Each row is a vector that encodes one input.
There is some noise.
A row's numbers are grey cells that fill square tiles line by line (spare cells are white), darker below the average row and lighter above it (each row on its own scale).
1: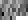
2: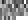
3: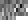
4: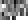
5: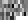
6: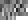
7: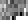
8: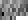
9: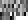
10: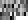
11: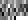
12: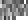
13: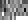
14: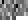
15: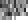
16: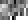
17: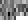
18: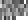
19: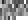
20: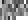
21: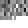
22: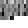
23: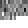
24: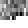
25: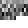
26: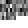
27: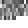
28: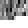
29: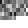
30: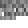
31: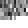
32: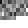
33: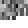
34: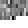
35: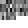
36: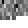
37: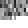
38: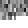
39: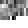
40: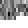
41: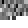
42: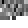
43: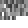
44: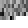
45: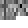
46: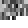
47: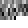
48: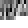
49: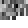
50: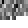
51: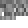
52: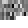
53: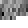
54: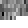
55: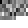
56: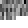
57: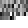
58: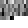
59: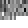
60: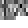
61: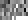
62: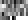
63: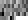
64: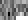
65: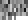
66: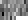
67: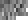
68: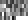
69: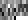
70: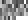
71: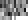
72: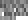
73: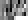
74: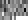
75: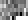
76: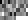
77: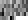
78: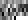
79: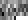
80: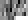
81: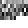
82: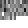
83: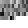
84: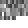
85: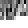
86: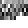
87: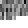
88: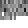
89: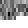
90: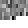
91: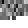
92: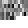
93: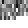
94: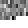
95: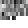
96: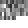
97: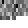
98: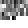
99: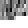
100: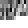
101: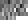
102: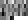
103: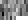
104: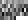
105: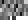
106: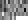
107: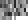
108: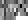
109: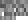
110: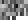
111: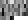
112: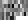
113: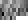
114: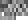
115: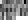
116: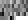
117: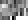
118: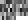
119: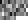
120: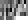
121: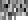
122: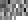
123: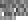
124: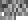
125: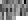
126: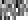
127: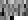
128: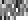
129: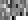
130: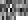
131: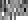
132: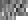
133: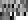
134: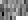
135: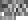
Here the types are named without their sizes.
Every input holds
either a point on a circle, or a label, or a node of a tree.
